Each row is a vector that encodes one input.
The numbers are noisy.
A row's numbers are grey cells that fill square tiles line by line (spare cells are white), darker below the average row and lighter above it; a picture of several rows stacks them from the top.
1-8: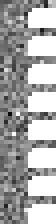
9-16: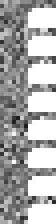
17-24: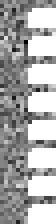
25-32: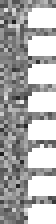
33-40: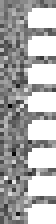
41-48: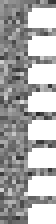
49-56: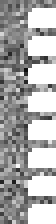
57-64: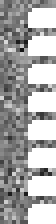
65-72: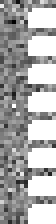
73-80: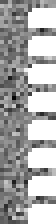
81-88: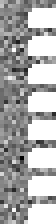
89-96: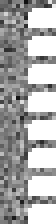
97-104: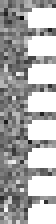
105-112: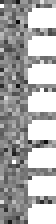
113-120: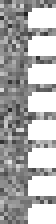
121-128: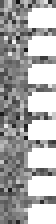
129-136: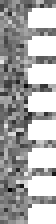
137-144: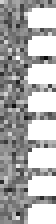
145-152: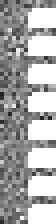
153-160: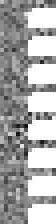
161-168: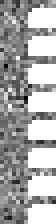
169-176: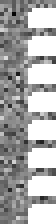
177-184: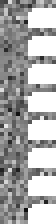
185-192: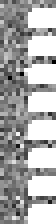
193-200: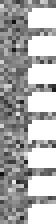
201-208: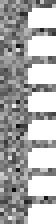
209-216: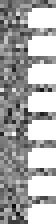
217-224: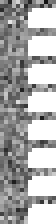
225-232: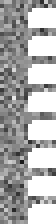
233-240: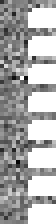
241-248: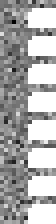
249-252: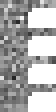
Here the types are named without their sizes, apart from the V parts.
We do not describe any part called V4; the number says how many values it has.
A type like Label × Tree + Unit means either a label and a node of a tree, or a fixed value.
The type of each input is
(Bool × Bool × Bool + V4) × Line.
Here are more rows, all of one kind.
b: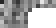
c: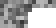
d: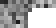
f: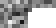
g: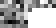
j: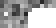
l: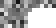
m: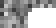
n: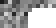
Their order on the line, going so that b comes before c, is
l, m, n, j, f, d, b, g, c.
